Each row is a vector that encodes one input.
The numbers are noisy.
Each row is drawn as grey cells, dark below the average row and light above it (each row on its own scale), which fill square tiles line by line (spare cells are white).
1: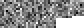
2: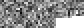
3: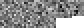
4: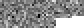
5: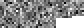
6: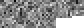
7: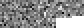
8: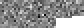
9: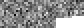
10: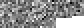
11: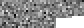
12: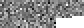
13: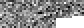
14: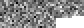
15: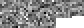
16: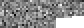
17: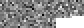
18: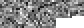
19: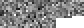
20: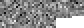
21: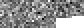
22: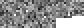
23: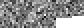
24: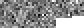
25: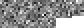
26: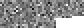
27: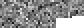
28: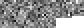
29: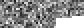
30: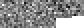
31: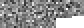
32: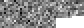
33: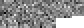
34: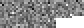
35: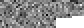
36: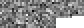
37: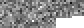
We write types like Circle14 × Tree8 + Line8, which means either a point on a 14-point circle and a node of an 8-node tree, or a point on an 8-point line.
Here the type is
Bool × Label5.
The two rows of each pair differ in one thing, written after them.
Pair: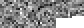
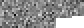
the true/false value
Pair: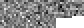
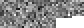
the label
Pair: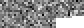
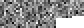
the true/false value
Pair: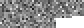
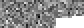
the label
